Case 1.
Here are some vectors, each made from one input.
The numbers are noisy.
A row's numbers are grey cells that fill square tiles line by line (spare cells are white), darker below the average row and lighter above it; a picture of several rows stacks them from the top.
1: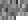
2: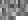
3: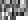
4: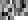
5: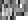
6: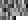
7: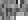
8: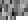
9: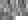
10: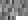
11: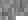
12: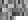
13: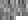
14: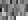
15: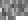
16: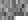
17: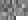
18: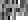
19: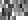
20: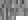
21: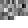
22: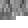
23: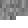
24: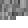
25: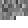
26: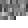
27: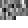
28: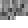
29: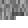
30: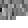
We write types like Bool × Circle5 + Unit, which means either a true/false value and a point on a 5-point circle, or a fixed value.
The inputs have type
Tree7.
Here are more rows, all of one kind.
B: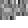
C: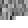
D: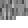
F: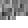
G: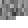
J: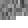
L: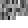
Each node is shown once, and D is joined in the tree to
B and C.
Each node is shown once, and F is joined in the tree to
C and G.
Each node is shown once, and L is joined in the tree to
J.
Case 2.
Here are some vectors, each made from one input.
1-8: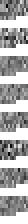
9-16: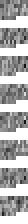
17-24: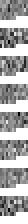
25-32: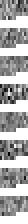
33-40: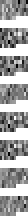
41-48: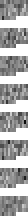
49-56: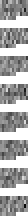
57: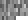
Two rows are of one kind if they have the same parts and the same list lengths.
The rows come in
2 kinds.
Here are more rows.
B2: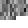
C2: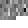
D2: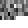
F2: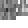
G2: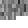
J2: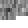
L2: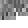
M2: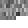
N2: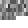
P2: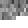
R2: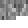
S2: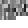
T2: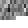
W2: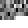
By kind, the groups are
B2, C2, F2, G2, J2, L2, M2, N2, P2, R2, S2, T2
D2, W2

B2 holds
three true/false values.
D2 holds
a fixed value.
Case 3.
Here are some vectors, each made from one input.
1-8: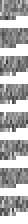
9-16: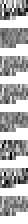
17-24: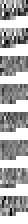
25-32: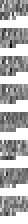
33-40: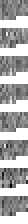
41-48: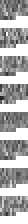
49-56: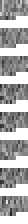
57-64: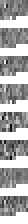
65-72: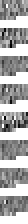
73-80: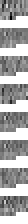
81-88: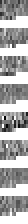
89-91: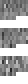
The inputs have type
Tree9 + Unit.
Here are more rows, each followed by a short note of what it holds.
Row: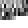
a fixed value
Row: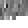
a node of a 9-node tree
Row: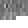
a node of a 9-node tree
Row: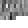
a node of a 9-node tree
